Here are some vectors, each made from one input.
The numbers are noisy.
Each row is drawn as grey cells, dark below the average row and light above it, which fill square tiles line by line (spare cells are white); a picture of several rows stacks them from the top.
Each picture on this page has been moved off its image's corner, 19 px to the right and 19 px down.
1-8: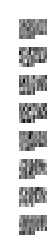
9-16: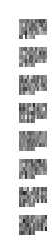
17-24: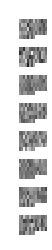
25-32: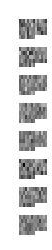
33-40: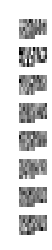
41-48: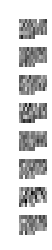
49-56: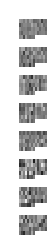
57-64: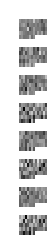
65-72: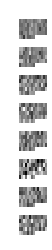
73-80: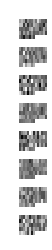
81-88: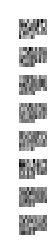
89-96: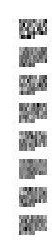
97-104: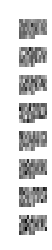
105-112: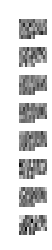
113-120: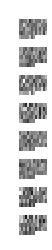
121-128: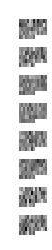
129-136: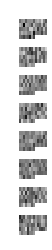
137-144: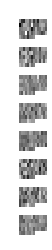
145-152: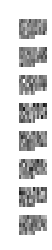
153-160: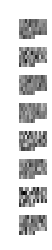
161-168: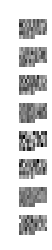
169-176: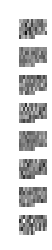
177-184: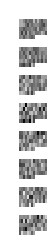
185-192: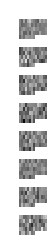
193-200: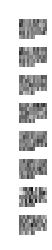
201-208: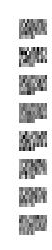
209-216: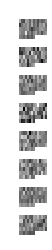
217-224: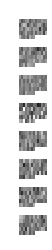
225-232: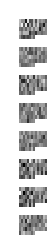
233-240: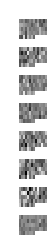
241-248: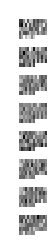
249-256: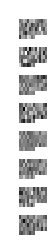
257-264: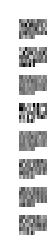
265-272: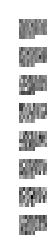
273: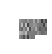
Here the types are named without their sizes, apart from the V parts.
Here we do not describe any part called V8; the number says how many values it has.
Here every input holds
a value of V8, together with a list of items, each a point on a line and a true/false value.
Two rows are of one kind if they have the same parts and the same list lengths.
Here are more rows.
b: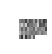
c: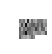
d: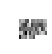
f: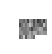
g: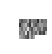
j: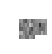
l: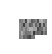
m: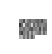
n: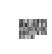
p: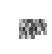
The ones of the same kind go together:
b, f
c, m, n
d, j, l
g, p

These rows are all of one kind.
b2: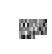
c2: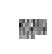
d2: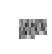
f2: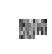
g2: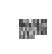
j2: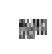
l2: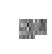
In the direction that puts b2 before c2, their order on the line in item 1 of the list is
l2, b2, j2, d2, f2, g2, c2.
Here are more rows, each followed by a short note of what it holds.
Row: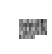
a value of V8, together with a list of two items
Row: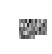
a value of V8, together with a list of three items
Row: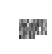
a value of V8, together with a list of three items
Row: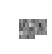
a value of V8, together with a list of one item
